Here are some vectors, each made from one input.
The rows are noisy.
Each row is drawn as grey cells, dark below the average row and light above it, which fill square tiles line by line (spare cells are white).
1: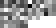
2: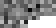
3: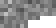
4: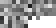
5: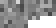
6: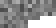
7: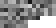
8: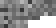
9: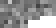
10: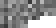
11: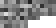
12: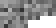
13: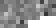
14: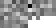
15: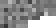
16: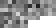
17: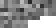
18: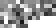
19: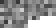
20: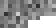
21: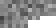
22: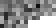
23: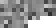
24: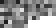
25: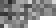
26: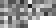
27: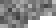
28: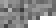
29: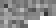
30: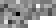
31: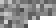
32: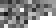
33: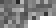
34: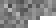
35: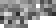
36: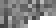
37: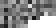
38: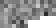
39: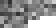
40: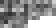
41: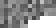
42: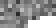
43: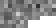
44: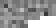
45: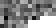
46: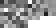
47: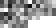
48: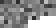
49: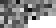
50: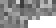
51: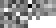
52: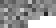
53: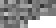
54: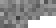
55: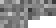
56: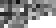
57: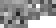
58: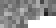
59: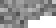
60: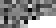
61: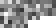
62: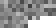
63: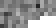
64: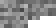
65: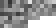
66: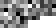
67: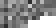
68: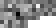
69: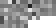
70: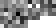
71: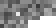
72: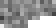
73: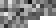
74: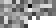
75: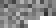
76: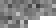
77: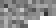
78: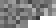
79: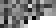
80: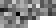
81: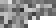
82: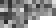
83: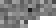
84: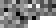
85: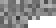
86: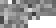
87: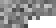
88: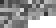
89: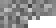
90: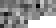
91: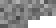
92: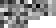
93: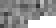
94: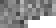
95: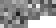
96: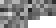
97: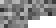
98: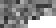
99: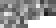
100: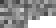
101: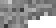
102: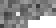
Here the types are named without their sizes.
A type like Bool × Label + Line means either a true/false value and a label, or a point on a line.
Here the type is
Label × (Label + Line).
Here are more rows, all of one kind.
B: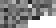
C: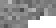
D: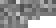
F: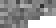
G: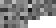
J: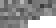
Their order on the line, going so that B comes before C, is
D, G, B, C, F, J.
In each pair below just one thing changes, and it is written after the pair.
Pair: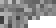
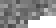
the place on the line
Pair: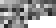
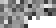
the place on the line
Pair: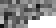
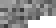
the place on the line
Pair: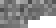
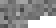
the place on the line
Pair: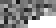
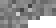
the label
